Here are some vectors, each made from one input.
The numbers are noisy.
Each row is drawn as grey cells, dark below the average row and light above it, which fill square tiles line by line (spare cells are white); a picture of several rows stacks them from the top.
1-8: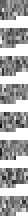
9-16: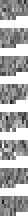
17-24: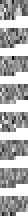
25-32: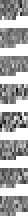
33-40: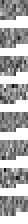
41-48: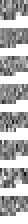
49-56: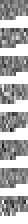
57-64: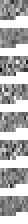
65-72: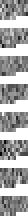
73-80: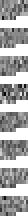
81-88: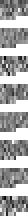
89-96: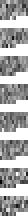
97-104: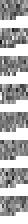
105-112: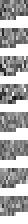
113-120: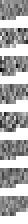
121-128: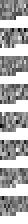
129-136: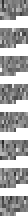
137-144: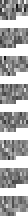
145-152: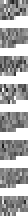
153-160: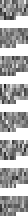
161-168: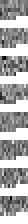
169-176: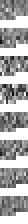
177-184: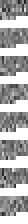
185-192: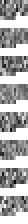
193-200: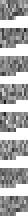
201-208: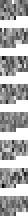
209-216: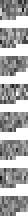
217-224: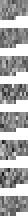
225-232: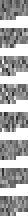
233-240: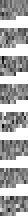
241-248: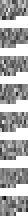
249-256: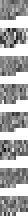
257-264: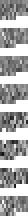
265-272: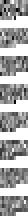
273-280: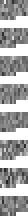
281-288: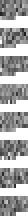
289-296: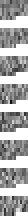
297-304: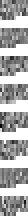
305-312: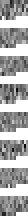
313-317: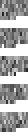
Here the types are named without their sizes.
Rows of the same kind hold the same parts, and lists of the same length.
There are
2 kinds of row.
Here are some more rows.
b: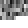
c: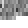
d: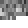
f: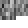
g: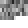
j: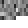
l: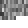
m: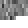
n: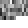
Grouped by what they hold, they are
b, d, f, g, j, m
c, l, n

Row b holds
a point on a circle and a point on a line.
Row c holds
a point on a circle and a label.
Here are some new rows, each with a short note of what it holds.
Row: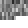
a point on a circle and a point on a line
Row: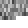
a point on a circle and a label
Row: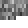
a point on a circle and a point on a line
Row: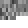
a point on a circle and a label
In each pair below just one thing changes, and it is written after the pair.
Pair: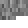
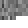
the place on the circle
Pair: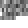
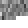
the place on the line
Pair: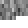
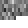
the place on the line
